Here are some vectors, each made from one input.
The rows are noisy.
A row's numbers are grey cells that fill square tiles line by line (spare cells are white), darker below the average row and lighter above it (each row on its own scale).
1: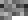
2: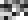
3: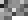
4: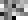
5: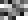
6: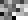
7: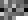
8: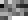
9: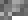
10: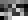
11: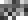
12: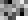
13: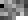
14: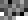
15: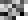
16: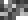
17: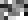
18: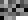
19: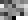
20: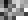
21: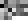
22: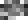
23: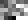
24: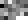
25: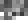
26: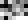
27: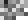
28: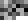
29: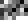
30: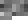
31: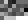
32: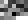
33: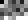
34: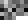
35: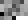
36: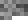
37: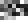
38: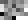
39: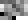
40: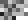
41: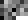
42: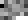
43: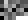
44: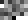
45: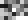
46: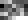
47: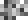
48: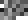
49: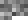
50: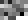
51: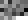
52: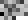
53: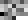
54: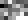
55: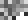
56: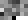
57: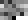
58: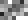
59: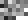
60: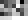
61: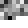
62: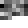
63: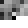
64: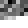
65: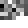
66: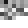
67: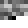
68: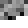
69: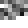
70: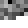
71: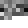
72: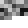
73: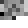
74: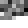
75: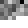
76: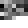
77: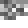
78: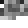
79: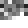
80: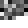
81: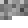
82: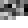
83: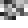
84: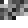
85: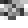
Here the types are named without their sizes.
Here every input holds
a label, together with either a fixed value, or three true/false values.
